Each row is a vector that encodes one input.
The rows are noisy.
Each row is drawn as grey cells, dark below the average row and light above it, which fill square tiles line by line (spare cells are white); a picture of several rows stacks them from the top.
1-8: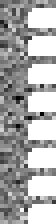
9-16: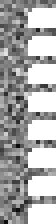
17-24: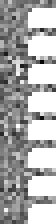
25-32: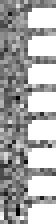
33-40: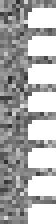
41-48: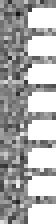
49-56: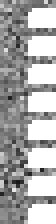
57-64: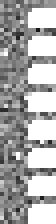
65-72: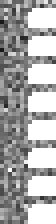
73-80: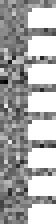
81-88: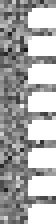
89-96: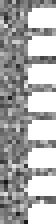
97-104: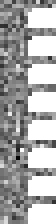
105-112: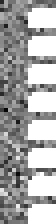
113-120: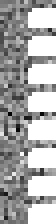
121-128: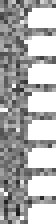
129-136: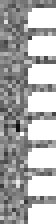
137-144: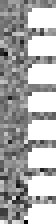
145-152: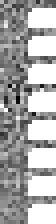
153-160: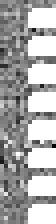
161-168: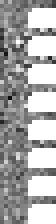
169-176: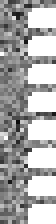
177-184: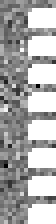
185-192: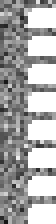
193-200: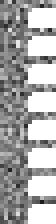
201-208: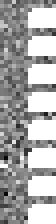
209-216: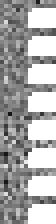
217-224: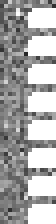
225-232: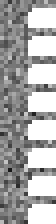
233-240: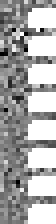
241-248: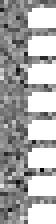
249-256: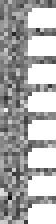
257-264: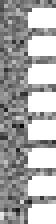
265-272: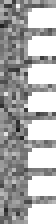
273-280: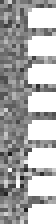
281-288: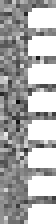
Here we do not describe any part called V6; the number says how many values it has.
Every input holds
either a point on a 4-point line, or a point on each of two 5-point lines, or a point on a 12-point line, or a value of V6.
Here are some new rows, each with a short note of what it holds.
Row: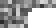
a point on each of two 5-point lines
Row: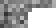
a value of V6
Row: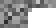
a value of V6
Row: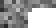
a point on a 4-point line
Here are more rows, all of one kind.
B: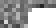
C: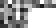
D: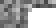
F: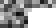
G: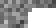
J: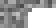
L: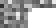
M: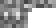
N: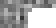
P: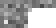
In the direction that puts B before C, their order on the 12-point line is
F, D, M, N, J, G, B, P, C, L.
